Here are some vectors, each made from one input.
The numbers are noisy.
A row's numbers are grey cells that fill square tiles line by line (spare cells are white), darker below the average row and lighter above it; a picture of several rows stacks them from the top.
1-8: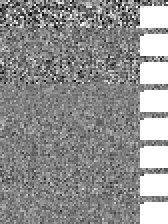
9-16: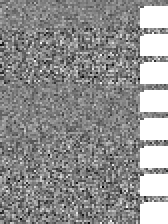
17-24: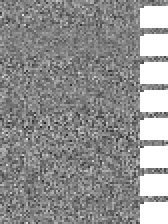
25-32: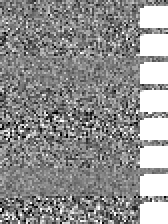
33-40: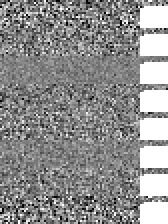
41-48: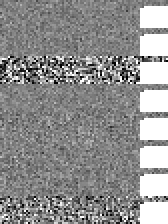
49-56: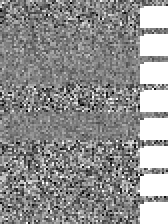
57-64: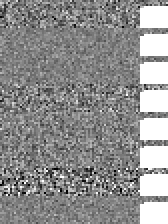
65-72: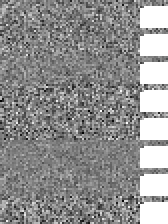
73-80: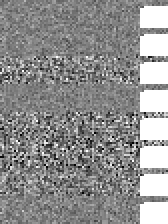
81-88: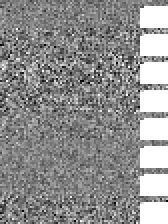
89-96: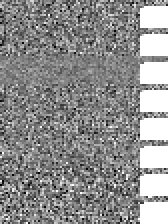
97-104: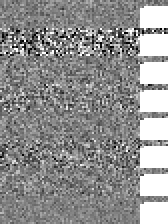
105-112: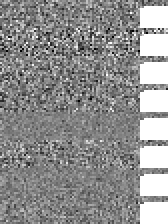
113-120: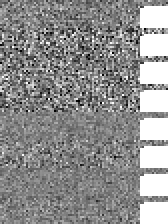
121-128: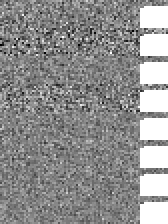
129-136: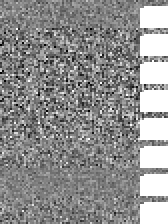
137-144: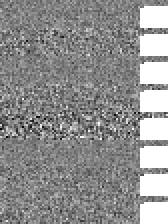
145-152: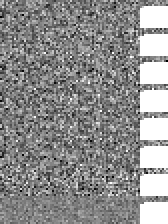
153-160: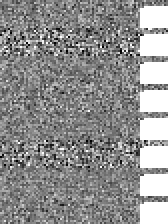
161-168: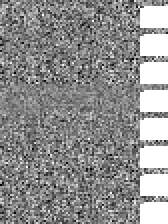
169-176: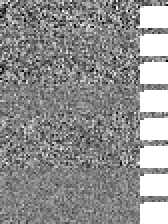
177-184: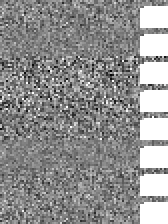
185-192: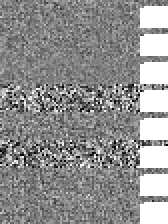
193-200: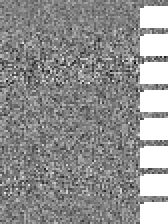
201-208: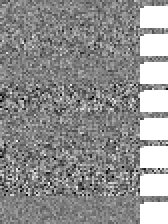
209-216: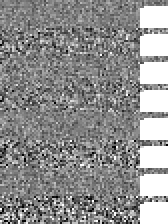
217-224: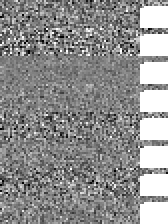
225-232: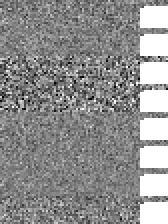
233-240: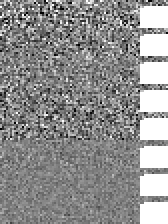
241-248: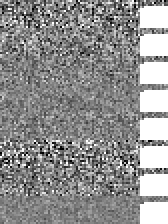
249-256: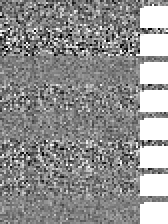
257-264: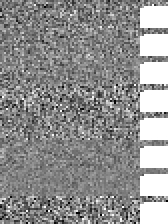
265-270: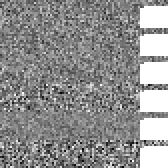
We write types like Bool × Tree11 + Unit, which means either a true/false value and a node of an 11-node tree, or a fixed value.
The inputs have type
Label9 × (Tree11 + Unit) + Line10.
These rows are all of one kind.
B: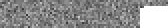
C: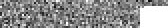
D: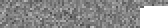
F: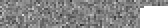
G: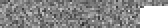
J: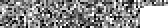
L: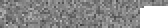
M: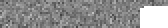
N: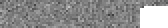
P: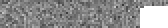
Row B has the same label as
C, D, L and M.
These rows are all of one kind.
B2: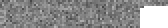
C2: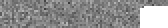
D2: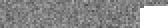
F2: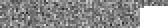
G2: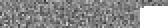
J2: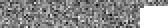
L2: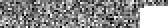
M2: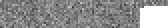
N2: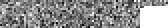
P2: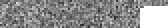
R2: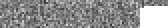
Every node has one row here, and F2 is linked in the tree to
G2.
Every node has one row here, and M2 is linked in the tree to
B2, C2, D2 and L2.
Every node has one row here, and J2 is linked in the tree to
P2.
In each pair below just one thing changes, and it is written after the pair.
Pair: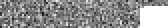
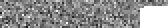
the node of the tree
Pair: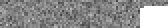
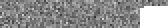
the node of the tree
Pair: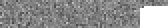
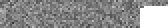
the label
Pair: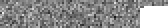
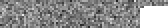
the node of the tree
